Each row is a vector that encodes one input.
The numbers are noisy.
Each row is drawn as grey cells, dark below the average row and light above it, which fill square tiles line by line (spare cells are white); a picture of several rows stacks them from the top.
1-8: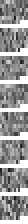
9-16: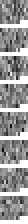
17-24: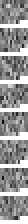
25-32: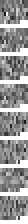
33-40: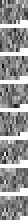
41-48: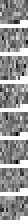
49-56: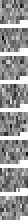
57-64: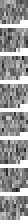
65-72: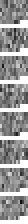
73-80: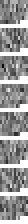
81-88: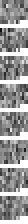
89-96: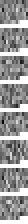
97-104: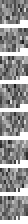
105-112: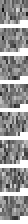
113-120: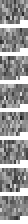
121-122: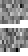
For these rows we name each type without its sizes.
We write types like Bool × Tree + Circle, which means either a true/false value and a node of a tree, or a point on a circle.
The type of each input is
Label.
